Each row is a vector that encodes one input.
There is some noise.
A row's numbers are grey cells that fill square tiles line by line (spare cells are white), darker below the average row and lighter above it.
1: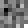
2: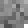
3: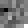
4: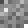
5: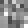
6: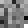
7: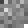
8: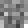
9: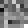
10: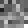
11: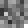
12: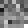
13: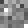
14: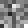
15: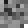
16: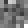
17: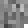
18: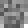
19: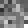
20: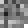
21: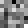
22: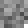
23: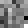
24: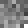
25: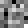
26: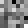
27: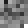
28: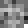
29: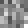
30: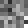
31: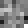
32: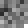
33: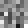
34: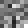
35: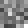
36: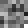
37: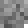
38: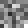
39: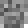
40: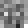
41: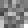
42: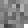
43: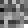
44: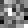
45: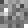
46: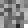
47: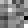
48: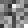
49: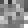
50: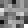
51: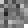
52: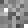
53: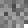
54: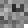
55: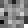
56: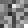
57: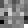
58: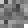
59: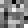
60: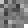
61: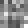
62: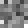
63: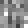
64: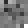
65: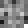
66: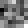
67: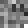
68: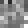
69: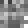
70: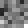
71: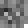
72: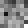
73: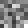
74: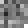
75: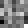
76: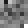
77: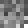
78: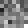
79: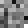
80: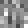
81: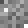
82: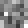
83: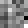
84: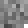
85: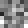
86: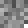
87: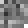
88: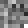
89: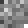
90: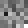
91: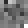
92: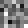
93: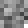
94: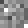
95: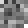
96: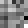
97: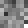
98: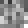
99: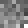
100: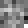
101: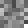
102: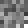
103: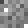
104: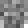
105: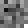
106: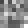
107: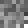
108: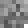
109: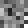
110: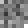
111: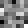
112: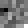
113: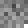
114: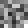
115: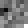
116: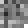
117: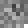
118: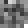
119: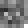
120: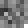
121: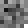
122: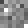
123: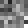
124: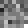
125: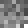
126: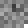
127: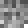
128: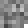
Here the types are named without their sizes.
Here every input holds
either a point on a circle and a true/false value, or a fixed value.
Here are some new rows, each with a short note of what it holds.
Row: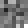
a point on a circle and a true/false value
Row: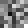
a fixed value
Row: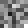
a fixed value
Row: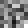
a fixed value
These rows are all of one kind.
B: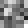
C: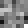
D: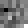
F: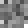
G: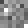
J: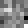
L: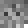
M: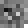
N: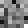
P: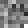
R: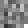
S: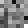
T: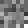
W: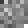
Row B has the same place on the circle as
G, R and W.
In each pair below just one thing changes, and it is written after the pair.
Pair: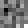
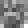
the place on the circle
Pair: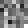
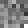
the place on the circle
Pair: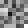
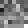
the place on the circle
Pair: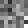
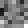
the true/false value
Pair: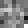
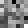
the true/false value
